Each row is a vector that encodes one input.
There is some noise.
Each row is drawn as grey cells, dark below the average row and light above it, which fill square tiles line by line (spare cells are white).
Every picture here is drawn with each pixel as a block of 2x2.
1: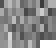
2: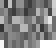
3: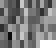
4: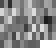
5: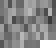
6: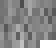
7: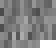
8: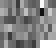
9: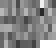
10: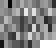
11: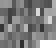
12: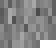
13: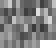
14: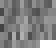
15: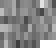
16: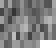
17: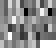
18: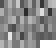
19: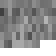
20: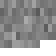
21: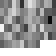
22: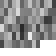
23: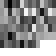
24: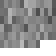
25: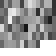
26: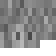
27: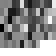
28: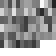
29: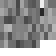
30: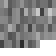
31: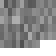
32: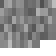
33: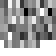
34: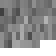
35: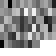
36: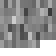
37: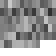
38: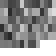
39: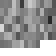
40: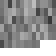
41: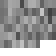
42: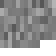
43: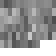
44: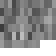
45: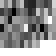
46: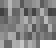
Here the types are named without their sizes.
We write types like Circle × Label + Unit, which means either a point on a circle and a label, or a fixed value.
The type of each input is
Circle + Line × Line + Unit.
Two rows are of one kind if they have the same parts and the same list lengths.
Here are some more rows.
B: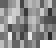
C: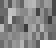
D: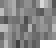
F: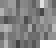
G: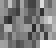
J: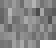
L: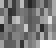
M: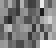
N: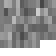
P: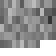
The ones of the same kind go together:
B, L, N
C, J, P
D, F, G, M

